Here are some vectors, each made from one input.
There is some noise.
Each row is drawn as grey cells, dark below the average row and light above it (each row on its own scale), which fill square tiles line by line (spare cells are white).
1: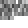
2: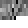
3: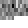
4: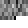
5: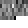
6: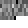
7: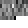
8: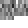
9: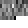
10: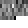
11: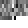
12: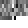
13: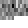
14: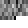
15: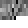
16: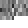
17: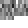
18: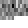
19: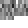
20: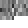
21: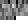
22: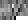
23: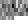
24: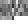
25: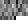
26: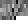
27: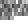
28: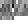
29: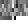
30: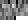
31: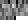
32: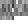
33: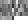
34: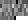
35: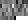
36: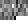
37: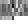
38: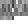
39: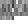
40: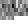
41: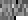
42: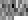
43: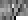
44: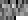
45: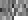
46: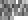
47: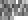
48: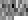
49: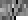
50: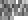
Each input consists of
a true/false value, together with either a fixed value, or a node of a 7-node tree.
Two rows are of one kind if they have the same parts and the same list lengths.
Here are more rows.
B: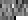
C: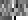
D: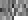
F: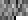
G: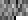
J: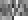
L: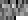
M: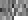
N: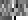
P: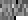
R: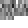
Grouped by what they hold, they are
B, D, F, G, J, L, M, P, R
C, N

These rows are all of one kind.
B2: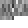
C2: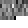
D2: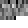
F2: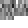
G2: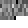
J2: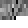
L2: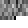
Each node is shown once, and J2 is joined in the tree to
F2 and G2.
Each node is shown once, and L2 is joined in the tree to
B2.
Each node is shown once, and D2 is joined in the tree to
C2.
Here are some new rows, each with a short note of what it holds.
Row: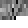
a node of a 7-node tree and a true/false value
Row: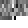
a true/false value
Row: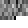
a node of a 7-node tree and a true/false value
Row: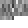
a node of a 7-node tree and a true/false value
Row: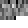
a node of a 7-node tree and a true/false value
